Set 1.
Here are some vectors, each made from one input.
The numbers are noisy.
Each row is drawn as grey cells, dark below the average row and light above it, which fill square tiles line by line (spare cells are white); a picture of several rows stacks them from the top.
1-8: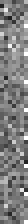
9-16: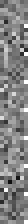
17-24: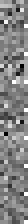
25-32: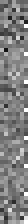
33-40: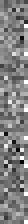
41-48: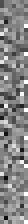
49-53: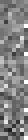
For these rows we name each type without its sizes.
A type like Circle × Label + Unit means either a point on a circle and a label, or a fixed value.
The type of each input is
Circle × (Line × Line + Unit).
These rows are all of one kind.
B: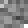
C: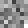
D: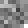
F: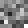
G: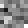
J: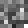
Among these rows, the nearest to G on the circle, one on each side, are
B and J.
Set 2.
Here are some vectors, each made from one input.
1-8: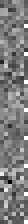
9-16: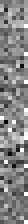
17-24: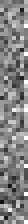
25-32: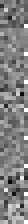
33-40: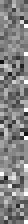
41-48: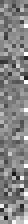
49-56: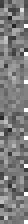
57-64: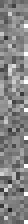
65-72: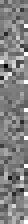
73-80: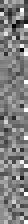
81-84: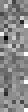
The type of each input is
(Circle8 + Unit) × Line3 × Line7.
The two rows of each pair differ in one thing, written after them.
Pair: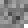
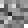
the place on the 3-point line
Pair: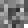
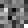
the place on the 7-point line
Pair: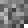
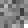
the place on the 8-point circle
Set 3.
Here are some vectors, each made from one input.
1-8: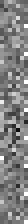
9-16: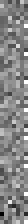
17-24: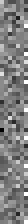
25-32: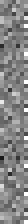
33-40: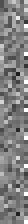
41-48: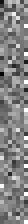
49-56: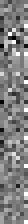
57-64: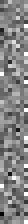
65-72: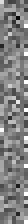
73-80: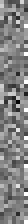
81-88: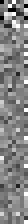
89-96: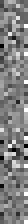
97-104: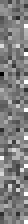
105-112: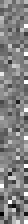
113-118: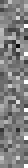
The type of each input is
Label8 + Line8.
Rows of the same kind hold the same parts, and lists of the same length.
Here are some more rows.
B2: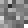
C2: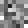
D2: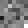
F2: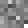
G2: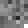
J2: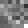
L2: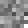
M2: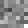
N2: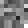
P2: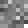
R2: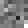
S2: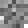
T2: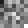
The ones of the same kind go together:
B2, C2, F2, L2, M2, P2, S2, T2
D2, G2, J2, N2, R2

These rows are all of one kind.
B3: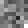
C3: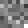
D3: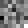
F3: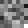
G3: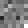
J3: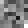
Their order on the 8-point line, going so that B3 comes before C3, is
D3, G3, J3, B3, F3, C3.
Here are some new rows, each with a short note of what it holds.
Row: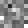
one of 8 labels
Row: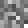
one of 8 labels
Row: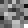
a point on an 8-point line
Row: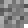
one of 8 labels
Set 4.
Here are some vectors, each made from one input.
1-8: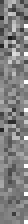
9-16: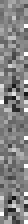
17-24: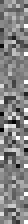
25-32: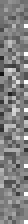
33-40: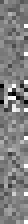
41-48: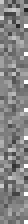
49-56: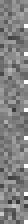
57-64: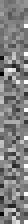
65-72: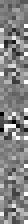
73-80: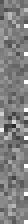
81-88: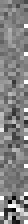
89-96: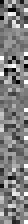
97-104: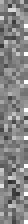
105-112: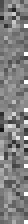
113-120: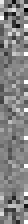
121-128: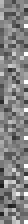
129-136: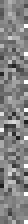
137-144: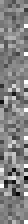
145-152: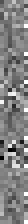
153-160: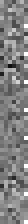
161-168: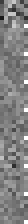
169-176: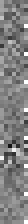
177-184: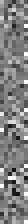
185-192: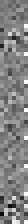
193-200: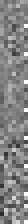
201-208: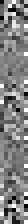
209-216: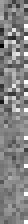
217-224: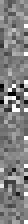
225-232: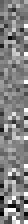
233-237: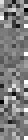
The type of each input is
Bool × Bool × Bool × Bool × Line8.
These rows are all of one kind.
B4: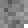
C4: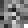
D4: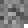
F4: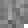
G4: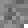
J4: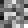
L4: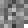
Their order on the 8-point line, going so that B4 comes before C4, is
B4, L4, G4, J4, D4, F4, C4.
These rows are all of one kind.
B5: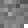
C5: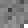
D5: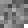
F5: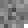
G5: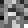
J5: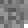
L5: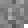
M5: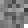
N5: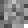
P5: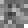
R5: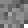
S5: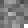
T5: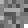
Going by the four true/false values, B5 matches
D5, G5, R5 and S5.
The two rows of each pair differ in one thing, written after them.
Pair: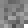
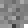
the place on the 8-point line
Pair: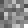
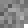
one of the four true/false values
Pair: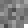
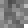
the place on the 8-point line
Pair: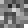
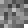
one of the four true/false values
